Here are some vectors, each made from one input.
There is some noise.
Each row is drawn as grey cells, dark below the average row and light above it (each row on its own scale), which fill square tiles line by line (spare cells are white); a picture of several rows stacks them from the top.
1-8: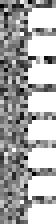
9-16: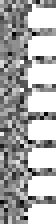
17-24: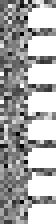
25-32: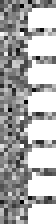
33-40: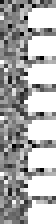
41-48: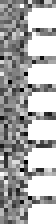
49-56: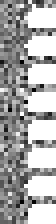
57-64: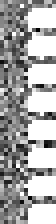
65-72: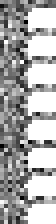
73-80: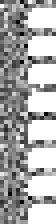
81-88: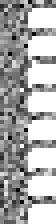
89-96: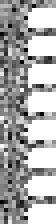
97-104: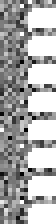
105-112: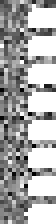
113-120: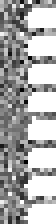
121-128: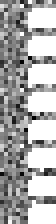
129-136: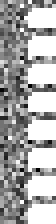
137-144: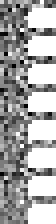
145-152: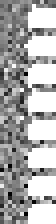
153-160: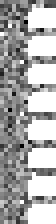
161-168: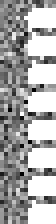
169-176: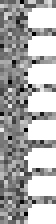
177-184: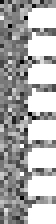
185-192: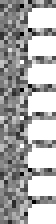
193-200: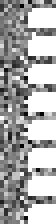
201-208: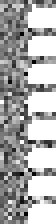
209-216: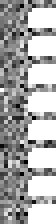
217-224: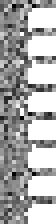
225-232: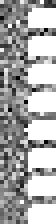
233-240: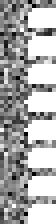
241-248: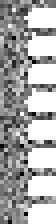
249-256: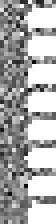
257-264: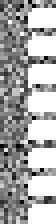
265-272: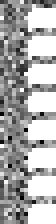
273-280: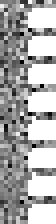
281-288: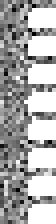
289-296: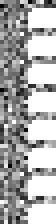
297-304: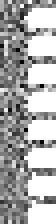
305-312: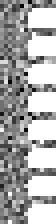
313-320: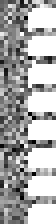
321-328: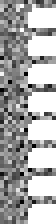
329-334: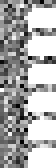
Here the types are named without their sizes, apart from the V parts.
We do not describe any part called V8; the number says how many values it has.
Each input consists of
a list of items, each a true/false value and a value of V8.
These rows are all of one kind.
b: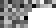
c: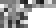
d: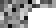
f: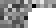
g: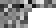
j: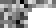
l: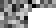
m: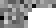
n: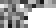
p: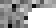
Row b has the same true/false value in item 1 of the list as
f, g, j and m.
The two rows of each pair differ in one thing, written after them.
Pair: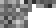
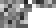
the value of V8 in item 2 of the list
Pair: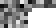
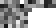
the true/false value in item 2 of the list
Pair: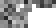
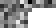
the value of V8 in item 2 of the list
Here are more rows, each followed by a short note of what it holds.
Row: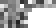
a list of one item
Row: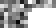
a list of one item
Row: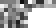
a list of one item
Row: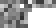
a list of two items
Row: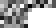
the empty list
